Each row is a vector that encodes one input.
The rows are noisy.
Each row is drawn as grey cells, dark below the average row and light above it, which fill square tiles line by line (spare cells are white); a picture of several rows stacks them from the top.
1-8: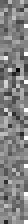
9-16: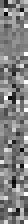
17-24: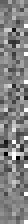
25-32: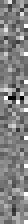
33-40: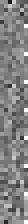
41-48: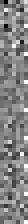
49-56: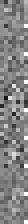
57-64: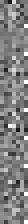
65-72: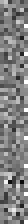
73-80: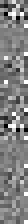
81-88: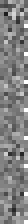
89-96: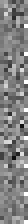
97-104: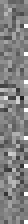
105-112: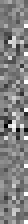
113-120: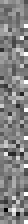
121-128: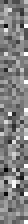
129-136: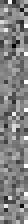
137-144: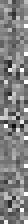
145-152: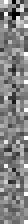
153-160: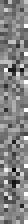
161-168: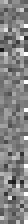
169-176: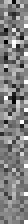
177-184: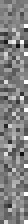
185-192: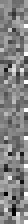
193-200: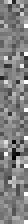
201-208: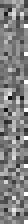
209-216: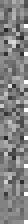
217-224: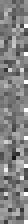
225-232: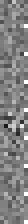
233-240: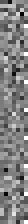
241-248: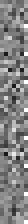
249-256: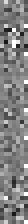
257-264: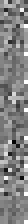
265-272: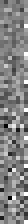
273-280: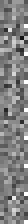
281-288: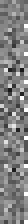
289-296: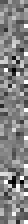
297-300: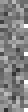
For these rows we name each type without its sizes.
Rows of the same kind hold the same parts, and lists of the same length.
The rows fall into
2 kinds.
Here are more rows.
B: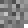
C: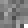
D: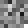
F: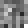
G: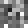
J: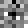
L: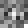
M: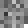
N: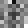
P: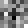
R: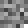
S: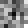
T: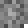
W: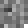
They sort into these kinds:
B, C, D, F, G, J, M, N, P, R, S, T, W
L

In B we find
a node of a tree.
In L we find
a fixed value.
